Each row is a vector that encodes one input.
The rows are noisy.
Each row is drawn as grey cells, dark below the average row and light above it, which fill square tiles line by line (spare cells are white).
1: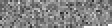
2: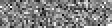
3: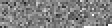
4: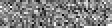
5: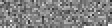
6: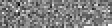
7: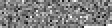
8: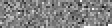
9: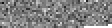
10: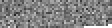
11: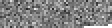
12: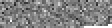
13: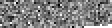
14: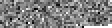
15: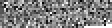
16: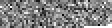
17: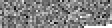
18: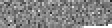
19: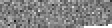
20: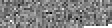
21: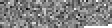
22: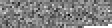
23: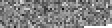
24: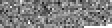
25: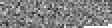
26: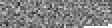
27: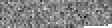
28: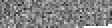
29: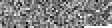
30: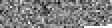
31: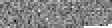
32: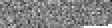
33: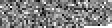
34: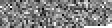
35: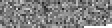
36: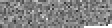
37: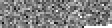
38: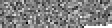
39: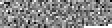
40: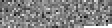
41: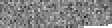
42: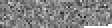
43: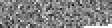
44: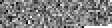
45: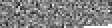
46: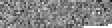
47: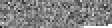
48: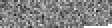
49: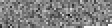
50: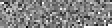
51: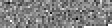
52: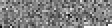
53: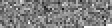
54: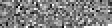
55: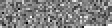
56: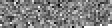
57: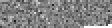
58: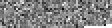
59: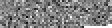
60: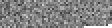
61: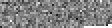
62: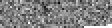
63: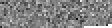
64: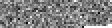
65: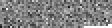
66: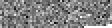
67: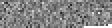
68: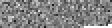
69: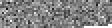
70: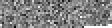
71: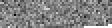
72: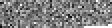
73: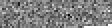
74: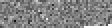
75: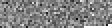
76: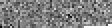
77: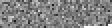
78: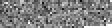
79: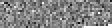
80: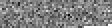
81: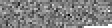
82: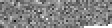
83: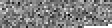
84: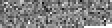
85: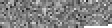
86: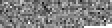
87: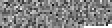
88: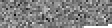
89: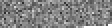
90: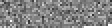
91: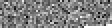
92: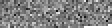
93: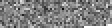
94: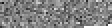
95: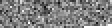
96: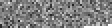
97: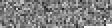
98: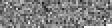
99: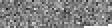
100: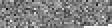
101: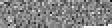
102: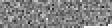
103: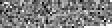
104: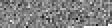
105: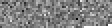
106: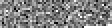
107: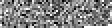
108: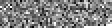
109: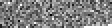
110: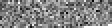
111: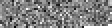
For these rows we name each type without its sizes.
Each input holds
either a label and a true/false value, or a point on a line, or a list of points on a circle.
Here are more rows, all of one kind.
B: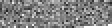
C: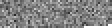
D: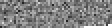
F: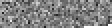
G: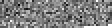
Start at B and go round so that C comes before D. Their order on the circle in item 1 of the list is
B, C, G, F, D.
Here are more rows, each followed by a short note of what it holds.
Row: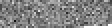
a list of two items
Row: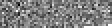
a list of one item
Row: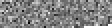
a list of two items
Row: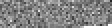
a list of two items
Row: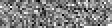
the empty list
